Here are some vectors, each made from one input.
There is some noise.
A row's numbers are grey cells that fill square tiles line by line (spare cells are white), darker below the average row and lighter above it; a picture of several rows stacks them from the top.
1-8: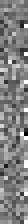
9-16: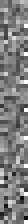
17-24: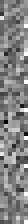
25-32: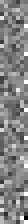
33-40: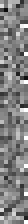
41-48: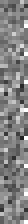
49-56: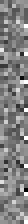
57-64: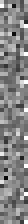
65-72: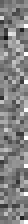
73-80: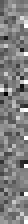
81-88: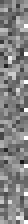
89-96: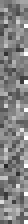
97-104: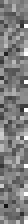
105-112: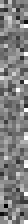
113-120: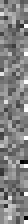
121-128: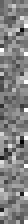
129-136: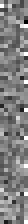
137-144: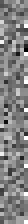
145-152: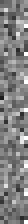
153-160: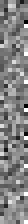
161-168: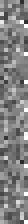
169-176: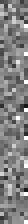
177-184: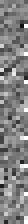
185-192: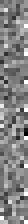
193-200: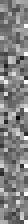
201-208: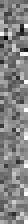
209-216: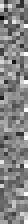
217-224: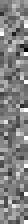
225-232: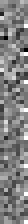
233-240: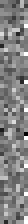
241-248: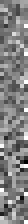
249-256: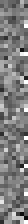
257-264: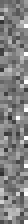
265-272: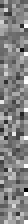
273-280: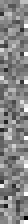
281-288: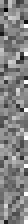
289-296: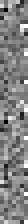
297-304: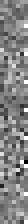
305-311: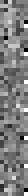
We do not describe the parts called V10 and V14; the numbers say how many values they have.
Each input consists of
a value of V10, together with either one of 9 labels, or a true/false value and a value of V14.
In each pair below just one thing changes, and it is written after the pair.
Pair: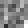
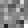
the true/false value
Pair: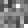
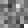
the value of V14
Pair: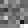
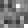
the value of V10
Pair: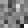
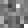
the true/false value
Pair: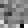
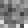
the true/false value
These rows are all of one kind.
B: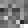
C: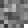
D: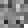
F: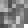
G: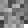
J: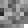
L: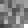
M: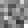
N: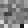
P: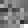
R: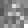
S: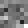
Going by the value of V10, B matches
P and S.
